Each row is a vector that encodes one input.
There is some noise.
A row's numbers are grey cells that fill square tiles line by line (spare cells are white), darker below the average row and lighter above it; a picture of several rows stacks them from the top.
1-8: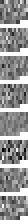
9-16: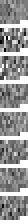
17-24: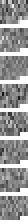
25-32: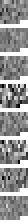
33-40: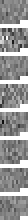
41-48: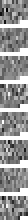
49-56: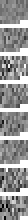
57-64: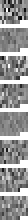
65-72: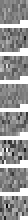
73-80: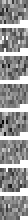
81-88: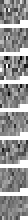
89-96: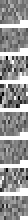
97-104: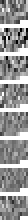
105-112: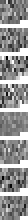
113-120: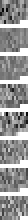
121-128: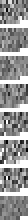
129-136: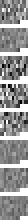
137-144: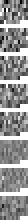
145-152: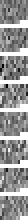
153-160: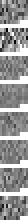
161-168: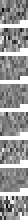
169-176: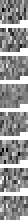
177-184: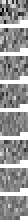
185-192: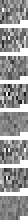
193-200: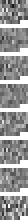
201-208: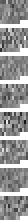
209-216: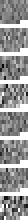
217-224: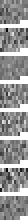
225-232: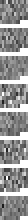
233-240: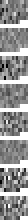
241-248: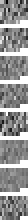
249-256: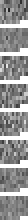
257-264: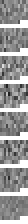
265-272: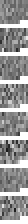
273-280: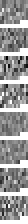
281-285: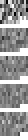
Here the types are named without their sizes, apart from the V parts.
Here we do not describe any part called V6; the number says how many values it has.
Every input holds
a list of items, each a label and a value of V6.
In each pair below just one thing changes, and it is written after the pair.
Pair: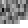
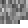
the value of V6 in item 1 of the list
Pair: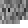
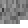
the label in item 1 of the list
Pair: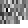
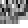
the value of V6 in item 1 of the list
